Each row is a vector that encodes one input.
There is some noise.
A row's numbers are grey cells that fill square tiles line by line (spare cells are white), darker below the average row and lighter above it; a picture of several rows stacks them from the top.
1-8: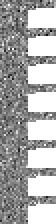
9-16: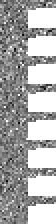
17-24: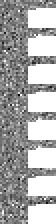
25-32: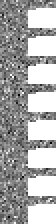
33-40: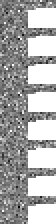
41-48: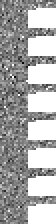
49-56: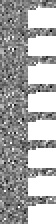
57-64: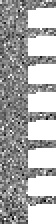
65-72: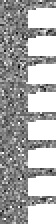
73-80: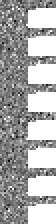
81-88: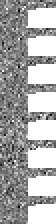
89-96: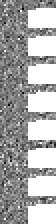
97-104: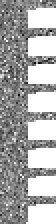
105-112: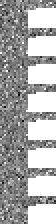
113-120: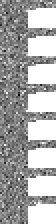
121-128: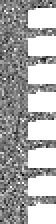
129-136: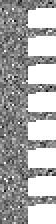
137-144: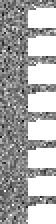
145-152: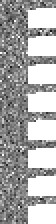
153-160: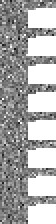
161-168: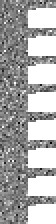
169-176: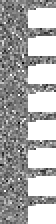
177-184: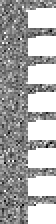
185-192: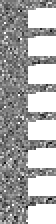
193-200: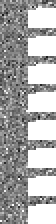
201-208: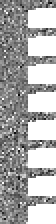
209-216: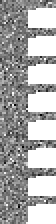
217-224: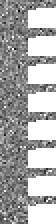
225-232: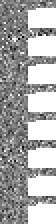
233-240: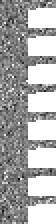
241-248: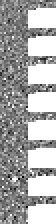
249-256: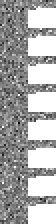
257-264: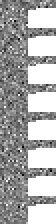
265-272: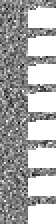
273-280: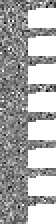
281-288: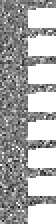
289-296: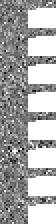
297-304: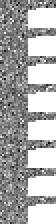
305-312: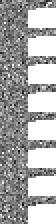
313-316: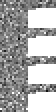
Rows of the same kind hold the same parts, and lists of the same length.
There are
4 kinds of row.
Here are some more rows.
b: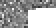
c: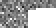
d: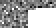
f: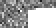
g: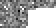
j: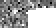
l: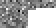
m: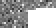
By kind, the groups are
b, c, d, f
g, l
j
m

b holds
a point on a 13-point circle.
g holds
three true/false values.
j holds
a fixed value.
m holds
a node of a 16-node tree.
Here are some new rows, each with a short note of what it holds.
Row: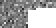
a node of a 16-node tree
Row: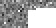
a node of a 16-node tree
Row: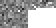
a node of a 16-node tree
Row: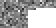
a node of a 16-node tree
